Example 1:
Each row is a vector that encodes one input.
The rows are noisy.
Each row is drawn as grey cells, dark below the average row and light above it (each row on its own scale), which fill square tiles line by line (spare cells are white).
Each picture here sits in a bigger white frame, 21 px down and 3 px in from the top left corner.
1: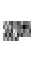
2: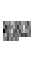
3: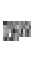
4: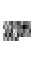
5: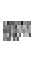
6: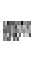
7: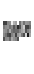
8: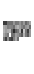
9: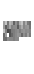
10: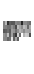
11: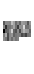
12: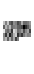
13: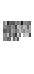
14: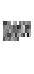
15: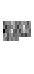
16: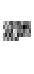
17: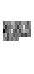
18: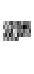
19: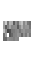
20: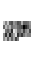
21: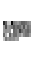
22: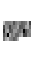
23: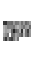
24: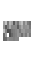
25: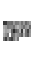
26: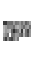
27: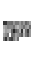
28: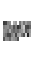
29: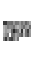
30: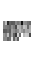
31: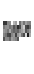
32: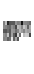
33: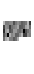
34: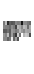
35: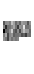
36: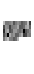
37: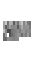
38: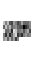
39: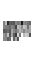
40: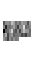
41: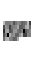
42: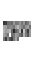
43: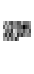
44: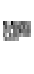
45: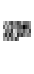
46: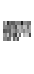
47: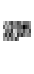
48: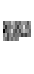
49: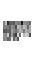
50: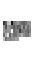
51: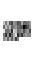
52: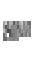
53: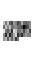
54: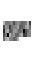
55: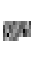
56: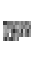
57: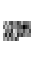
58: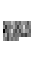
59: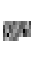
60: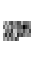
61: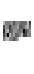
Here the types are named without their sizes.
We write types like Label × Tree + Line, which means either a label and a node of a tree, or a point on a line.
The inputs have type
Label.
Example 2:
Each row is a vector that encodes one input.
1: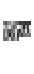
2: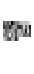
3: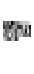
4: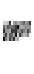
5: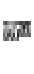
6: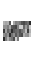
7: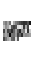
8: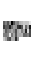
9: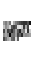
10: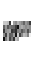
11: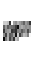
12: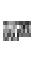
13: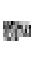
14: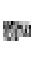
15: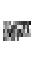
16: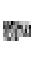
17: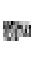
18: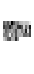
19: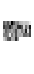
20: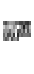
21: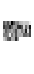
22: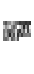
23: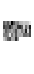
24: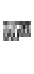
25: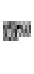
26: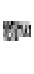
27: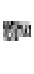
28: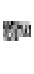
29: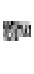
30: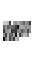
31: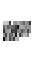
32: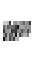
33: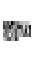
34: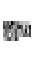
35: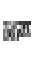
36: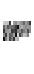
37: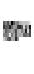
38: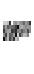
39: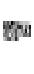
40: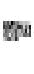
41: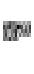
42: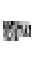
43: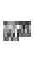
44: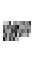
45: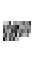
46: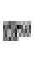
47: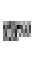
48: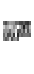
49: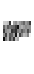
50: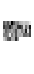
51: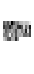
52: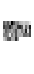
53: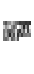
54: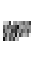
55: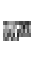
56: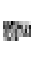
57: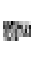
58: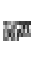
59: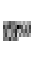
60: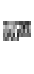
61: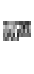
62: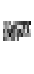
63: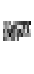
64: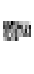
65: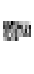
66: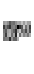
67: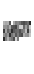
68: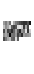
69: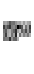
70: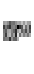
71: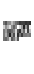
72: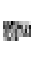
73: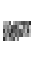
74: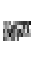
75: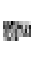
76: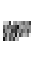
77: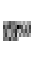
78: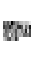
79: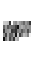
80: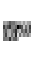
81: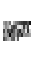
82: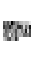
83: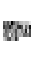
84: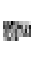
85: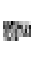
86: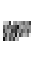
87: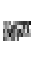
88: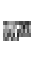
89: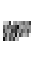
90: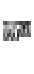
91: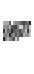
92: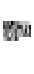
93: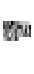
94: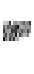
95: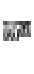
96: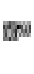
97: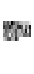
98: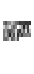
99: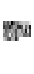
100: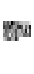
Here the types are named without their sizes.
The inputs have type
Line.
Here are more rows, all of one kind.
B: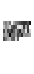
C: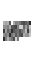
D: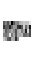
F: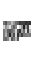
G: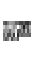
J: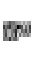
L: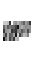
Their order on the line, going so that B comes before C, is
G, F, B, C, L, J, D.
